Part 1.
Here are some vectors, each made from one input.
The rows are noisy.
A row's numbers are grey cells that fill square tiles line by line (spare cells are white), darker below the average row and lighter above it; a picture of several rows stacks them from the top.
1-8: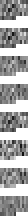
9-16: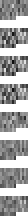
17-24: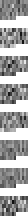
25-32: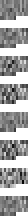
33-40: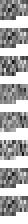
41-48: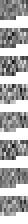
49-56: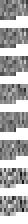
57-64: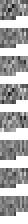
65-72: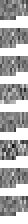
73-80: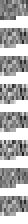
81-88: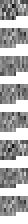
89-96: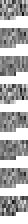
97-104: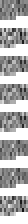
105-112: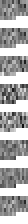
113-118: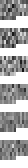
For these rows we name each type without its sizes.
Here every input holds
a point on a line.
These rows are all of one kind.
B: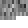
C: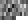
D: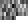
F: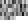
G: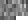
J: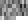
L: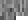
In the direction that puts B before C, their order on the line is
F, J, B, L, G, C, D.
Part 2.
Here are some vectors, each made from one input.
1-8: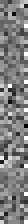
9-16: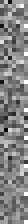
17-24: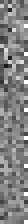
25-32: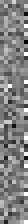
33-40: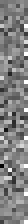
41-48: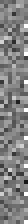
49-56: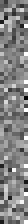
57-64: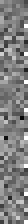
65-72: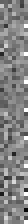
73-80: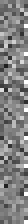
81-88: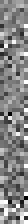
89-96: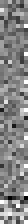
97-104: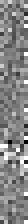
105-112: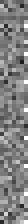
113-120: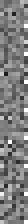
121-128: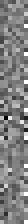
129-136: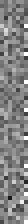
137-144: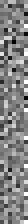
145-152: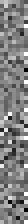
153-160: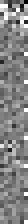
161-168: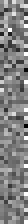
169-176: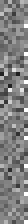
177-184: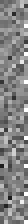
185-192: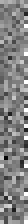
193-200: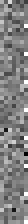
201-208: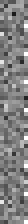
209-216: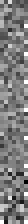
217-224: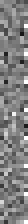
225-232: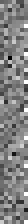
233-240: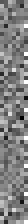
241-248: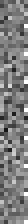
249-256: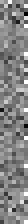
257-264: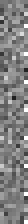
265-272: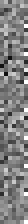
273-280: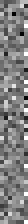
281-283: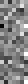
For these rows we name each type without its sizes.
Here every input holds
either a fixed value, or a node of a tree.
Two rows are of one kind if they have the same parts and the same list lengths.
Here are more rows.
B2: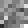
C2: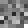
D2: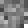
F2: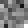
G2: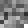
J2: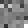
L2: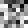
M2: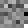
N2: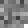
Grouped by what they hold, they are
B2, C2, D2, F2, G2, J2, M2, N2
L2

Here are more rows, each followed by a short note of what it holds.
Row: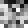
a fixed value
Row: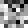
a fixed value
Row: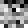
a fixed value
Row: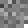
a node of a tree
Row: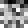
a fixed value
